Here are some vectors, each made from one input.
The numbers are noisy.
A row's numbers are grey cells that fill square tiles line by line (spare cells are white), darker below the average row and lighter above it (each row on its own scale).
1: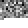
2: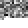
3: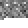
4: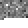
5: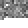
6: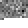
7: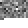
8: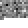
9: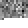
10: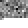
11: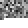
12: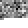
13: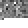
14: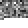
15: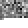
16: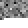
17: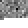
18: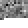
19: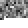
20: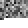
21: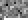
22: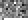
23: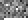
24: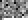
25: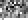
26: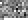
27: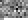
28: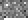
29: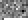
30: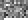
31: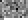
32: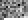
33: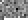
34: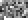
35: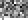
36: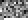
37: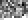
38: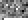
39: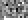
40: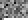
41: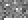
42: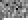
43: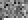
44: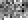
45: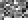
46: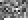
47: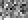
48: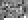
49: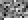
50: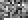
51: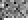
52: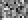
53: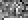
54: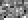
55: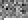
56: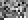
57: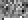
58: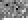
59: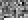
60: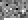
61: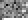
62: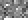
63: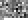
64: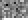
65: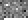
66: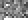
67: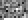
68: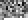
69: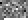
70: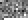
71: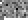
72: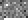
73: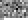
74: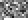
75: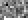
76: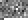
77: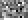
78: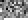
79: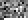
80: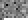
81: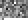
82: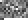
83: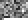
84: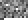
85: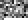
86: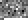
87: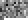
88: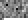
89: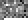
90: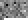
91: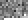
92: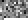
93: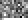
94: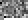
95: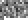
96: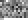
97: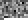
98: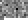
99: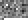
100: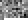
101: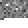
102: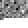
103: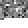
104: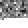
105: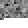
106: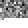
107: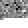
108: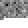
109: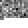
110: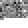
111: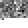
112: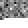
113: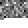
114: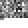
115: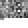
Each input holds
a point on a 4-point line, together with either a point on each of two 4-point lines, or a point on a 5-point line and a true/false value.
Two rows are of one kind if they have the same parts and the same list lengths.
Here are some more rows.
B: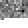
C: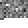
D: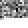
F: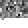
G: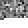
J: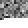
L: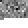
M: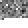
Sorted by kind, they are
B, C, F, G, M
D, J, L

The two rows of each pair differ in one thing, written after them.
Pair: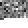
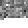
the place on the 5-point line
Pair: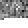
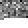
the place on the 5-point line
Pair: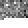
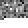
the place on the 5-point line
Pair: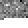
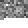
the place on the 5-point line
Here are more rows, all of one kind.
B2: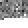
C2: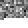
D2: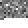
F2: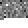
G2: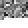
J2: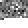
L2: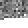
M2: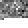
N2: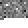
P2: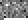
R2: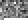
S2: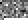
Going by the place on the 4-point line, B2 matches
L2 and S2.
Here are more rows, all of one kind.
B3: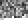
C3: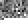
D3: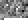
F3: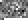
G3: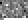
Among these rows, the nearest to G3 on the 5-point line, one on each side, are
B3 and F3.
